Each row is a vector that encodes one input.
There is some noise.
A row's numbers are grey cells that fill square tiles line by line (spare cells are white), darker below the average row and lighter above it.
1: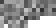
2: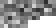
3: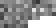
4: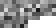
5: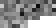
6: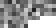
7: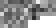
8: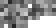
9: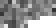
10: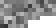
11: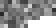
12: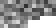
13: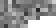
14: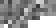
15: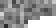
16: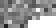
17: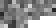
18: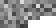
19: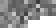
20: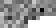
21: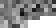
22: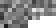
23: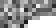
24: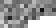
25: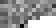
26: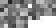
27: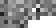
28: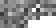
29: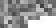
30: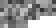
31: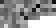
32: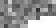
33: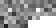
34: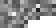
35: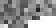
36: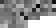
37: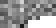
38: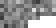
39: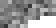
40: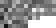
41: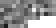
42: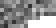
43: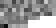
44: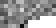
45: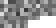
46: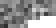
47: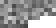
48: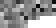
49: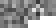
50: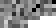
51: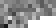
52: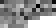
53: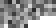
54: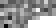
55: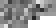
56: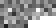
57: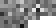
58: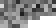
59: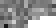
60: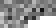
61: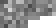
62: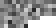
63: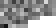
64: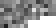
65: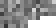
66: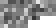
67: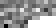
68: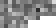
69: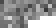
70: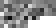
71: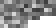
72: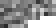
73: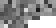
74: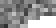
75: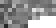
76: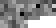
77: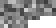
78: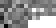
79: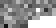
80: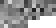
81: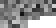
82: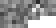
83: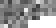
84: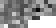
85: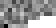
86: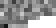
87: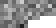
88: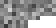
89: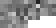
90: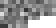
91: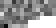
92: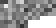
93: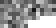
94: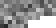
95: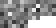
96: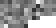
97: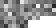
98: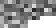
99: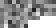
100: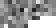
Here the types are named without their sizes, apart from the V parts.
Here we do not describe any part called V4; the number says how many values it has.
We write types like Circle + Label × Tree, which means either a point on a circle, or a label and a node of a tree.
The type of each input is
Tree × (Tree + V4).
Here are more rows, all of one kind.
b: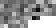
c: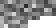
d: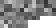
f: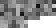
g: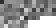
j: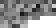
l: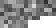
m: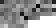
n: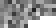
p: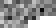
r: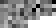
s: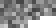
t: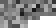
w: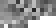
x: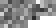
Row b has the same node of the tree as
c, j, s and t.
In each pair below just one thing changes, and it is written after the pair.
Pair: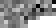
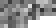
the value of V4
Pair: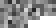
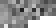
the value of V4
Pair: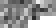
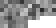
the value of V4
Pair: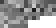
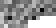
the node of the tree
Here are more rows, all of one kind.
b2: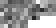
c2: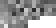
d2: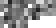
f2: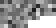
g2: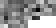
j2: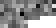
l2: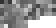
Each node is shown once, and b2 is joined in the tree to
d2 and l2.
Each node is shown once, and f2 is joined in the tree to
c2 and l2.
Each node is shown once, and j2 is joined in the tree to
g2 and l2.
